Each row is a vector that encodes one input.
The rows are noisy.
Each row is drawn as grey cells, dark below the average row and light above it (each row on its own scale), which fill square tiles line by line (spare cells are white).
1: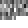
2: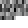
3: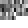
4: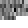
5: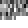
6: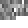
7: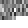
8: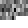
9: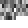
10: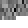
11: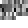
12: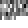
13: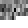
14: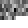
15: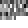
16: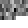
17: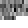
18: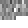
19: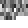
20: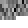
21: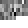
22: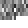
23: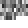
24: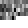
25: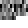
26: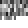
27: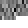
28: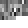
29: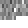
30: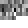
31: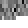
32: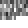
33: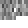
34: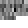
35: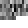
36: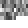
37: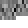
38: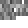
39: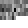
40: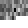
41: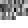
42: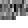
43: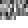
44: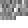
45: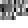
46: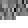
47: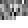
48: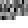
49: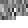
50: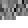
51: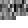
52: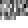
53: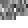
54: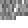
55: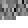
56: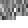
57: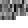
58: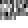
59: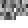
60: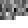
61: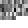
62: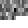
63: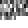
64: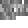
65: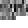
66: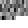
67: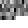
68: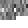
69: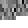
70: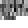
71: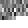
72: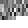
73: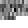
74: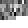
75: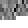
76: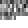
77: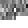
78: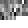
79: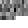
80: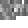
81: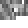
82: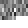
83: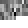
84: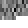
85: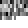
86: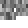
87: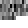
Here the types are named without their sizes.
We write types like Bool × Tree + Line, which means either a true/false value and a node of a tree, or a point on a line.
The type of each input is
Bool × (Circle + Unit).
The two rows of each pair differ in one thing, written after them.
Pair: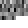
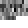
the place on the circle
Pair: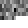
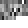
the true/false value
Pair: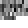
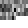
the place on the circle
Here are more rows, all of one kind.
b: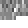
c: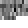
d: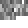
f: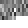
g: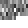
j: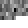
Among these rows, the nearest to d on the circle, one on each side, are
b and j.
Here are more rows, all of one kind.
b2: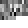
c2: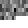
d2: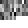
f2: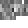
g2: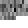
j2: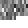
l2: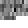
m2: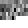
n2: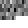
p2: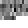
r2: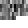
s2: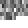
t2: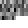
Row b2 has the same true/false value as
d2, f2, j2 and s2.
